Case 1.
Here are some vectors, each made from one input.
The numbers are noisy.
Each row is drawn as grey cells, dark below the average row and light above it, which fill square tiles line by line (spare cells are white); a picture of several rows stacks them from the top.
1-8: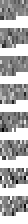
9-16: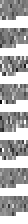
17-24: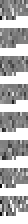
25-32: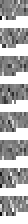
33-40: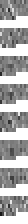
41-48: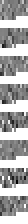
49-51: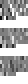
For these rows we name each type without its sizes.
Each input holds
a point on a line and a true/false value.
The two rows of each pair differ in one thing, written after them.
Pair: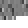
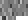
the true/false value
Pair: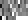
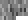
the place on the line
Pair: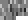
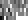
the true/false value
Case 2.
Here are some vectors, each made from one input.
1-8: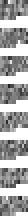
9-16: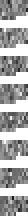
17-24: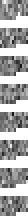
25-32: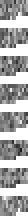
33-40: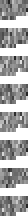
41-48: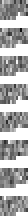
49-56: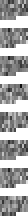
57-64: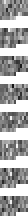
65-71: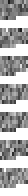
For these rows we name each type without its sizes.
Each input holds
either a label, or four true/false values.
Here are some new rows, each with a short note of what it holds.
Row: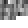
four true/false values
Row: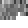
a label
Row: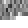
a label
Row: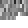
a label
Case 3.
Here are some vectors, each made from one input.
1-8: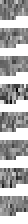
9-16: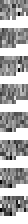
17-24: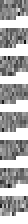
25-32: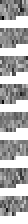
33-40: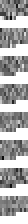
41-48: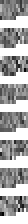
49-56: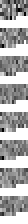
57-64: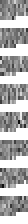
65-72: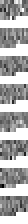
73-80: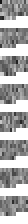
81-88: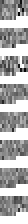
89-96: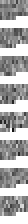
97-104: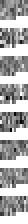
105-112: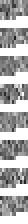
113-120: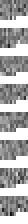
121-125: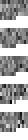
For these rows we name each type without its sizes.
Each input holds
a label, together with either a fixed value, or four true/false values.
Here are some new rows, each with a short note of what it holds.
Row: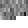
a label and four true/false values
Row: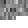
a label
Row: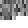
a label
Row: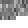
a label
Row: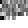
a label and four true/false values
